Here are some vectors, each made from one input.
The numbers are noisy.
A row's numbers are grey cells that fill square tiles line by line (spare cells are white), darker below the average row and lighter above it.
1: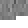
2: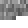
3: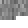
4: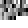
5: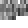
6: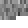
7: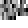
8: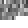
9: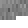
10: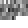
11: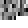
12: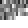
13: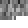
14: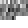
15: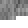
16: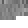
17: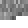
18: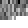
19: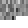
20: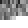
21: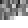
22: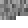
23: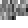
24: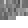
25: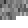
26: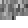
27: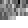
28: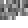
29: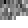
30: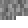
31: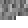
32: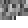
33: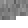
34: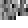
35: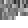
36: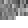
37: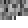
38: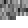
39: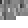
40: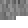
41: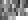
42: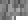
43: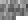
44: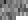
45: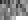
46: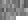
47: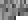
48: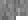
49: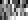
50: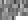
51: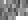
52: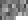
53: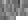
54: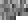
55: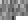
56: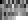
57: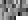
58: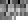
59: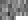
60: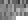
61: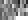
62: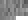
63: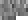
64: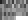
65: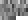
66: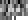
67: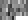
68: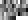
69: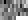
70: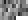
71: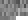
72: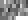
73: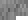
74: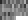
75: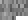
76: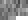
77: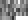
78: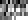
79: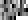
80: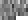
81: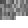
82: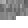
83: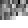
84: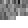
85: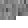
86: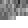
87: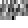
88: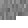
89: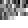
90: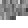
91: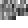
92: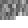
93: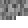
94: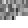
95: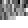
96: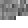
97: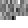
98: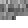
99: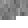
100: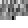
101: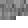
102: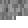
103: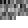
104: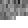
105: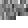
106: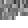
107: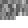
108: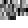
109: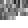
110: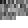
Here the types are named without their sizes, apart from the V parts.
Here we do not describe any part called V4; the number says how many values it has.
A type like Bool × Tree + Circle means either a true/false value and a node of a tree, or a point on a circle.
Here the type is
Line + List(Bool × V4).
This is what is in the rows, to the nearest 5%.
About 20% of them hold a point on a line. The rest are lists of items, each a true/false value and a value of V4.
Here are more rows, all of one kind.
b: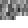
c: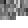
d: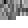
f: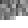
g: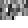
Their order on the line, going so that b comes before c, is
f, d, b, g, c.
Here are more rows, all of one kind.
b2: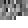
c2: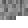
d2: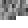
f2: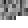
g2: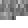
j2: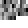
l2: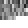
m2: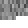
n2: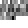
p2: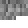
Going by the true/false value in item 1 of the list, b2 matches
g2, l2 and m2.
